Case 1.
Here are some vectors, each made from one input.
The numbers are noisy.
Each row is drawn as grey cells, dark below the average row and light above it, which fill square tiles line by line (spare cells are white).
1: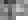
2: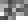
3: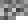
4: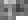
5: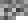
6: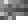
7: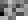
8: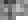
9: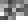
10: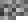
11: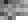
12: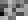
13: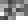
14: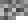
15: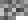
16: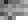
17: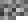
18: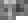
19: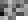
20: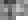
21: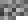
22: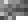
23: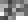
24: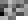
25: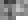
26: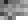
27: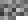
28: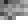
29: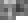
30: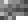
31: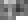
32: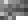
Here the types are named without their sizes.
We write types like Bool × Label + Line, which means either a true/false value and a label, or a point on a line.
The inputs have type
Bool × Bool × Bool.
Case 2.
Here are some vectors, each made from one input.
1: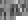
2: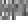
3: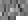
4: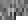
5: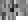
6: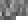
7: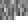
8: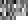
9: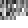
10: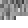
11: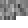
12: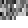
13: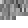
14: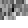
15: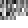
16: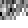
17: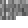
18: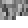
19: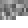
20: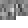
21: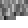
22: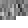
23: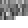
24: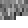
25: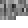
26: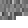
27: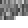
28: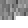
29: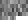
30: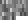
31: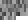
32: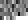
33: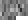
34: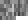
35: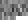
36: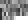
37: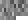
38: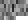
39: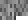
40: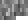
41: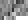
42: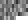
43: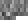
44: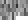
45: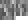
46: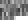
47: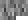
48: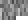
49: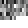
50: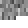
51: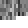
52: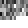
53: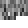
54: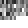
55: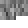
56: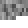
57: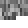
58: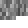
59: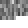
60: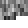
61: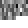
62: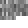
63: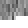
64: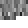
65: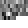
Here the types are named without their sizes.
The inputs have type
Bool × Bool × Bool × Bool + Unit.
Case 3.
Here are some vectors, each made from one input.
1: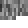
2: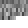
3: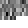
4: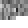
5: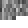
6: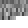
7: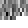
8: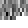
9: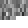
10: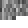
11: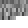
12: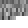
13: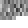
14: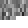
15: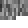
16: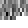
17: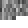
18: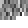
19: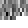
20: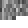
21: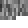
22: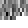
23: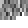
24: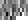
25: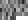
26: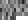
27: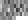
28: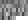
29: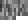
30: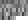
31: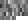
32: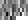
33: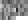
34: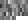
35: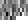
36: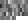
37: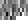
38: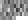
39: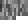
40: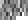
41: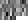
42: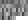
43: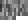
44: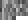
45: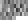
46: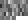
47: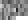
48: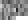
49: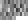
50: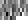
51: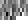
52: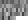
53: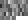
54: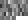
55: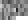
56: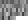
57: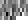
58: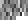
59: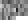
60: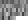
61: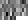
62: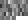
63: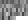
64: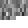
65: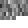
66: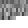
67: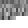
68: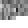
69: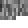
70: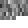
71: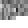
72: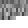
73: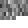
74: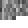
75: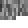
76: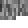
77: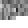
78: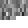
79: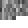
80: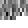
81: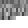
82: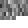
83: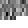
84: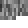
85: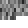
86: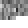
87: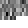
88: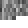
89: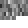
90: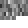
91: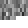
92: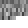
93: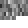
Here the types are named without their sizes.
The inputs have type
Circle.
